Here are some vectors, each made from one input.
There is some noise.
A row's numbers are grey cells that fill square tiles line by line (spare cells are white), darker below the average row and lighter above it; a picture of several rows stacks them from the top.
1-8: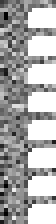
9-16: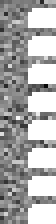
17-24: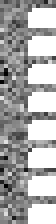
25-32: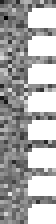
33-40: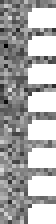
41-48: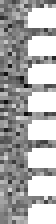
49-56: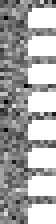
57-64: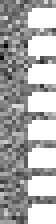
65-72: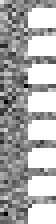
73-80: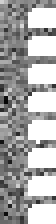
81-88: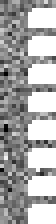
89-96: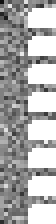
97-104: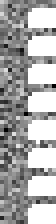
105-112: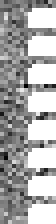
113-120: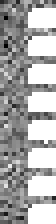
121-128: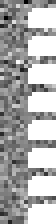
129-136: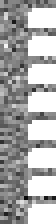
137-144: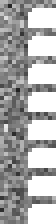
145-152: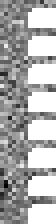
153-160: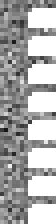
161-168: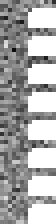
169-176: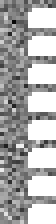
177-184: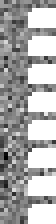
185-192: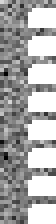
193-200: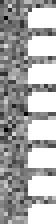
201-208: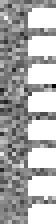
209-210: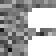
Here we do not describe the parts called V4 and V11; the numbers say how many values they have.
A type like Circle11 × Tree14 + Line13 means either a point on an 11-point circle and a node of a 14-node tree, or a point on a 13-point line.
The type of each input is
((Circle6 + V11) × V4 + Label6) × Circle8.
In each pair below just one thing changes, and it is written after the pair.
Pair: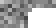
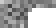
the value of V4
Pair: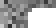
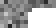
the value of V4
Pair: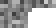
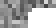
the place on the 8-point circle
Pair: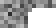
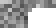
the value of V11
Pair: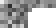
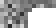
the value of V11
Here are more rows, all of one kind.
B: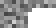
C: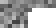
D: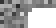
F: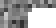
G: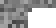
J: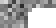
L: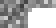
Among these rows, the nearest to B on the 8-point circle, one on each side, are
J and L.
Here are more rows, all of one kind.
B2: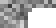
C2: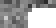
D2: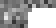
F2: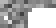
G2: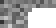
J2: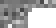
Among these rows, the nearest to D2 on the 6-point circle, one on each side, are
F2 and G2.
